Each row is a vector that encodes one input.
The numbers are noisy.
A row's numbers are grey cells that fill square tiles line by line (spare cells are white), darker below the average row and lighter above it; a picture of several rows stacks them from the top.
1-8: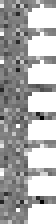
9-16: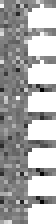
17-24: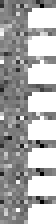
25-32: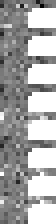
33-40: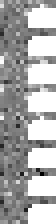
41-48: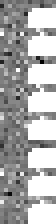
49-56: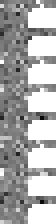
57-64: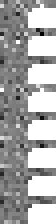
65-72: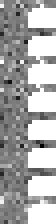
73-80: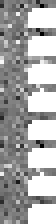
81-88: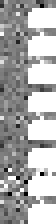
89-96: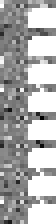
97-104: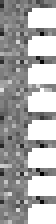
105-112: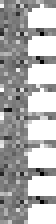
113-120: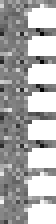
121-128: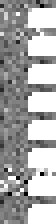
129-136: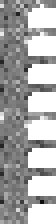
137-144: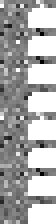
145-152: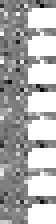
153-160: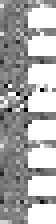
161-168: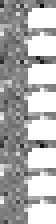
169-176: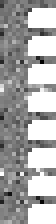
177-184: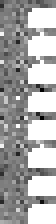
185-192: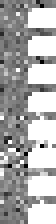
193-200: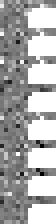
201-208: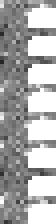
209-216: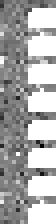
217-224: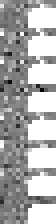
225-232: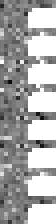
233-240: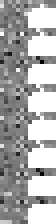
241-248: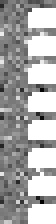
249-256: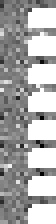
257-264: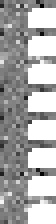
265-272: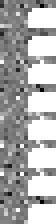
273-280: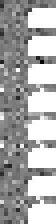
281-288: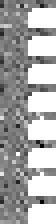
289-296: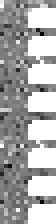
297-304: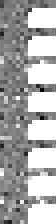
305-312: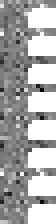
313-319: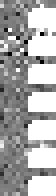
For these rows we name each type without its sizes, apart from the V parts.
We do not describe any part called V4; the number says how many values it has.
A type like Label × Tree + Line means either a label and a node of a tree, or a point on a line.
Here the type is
List(Bool × V4).
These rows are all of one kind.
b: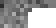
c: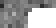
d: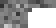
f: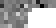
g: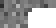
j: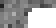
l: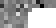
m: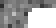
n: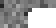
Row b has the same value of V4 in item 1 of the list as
f and l.
